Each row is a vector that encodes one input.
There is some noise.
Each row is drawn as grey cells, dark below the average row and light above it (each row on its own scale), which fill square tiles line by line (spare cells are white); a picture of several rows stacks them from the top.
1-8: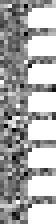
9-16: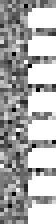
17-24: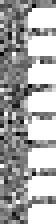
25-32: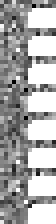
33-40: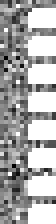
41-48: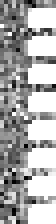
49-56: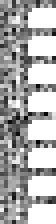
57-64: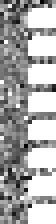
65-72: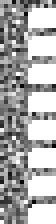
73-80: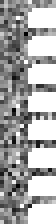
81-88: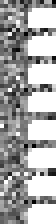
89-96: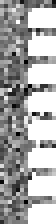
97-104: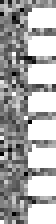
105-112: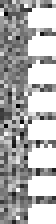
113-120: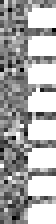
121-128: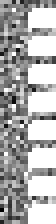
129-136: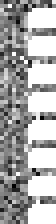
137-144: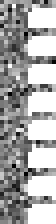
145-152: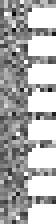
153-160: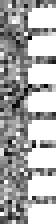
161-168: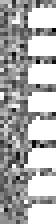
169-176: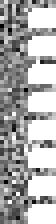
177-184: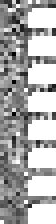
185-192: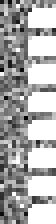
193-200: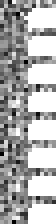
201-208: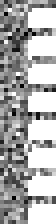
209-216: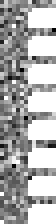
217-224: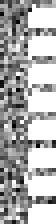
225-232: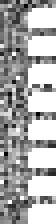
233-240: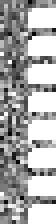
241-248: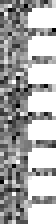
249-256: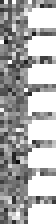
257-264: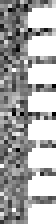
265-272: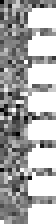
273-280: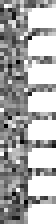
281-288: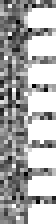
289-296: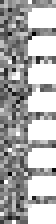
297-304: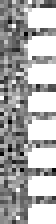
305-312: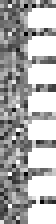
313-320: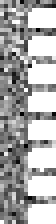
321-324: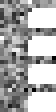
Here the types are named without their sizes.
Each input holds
a label, together with either a fixed value, or five true/false values.
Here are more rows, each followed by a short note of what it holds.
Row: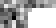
a label
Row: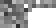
a label and five true/false values
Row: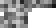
a label and five true/false values
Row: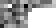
a label
